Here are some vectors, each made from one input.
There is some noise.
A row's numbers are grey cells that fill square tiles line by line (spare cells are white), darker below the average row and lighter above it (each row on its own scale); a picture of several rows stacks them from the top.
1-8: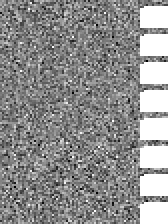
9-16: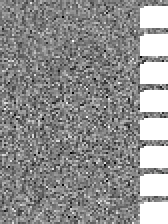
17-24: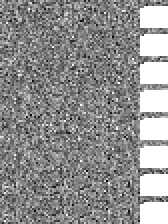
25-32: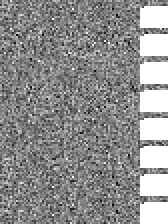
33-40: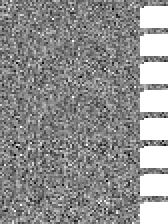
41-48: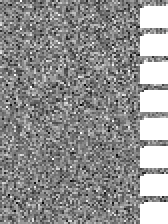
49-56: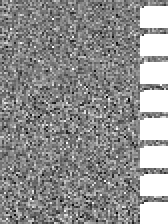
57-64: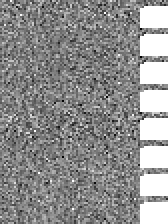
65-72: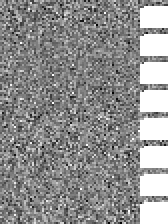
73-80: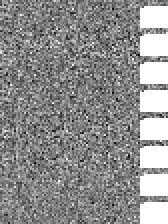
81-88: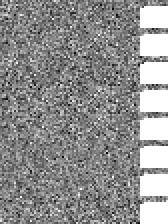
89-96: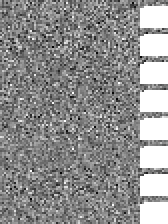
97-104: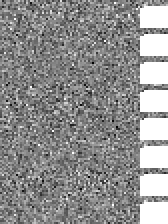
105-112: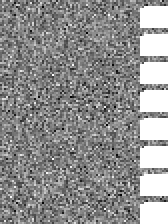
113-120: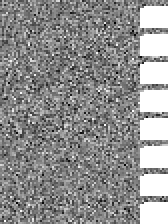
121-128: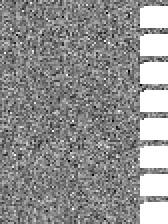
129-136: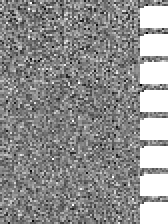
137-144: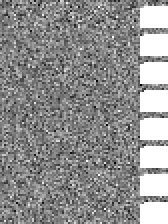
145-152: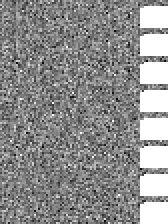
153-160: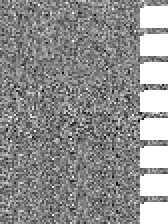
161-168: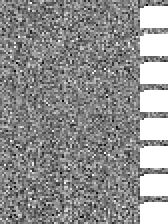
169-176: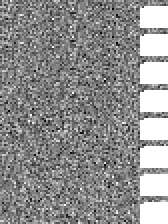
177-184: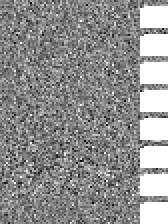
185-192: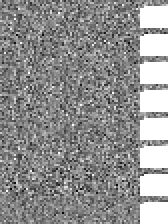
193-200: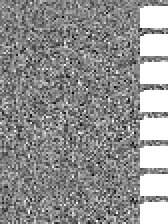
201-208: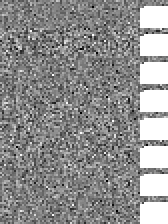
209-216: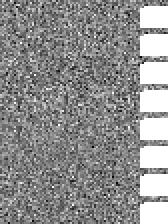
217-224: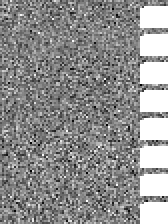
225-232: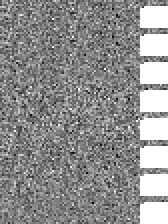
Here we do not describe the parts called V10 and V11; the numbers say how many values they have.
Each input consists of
either a value of V10 and a value of V11, or a list of up to two points on an 8-point line.
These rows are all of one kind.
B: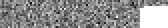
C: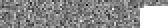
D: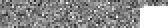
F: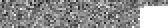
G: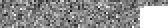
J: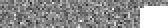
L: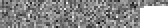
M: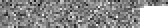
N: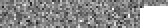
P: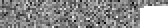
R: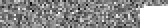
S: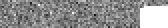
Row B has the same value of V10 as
C, R and S.
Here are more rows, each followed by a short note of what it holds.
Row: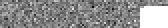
a list of one item
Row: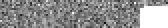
a value of V10 and a value of V11
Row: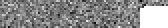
a list of one item
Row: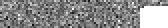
a list of one item
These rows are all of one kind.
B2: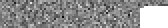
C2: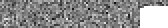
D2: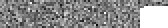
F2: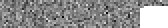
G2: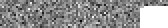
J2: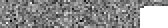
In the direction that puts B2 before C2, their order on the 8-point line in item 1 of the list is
G2, B2, F2, C2, J2, D2.
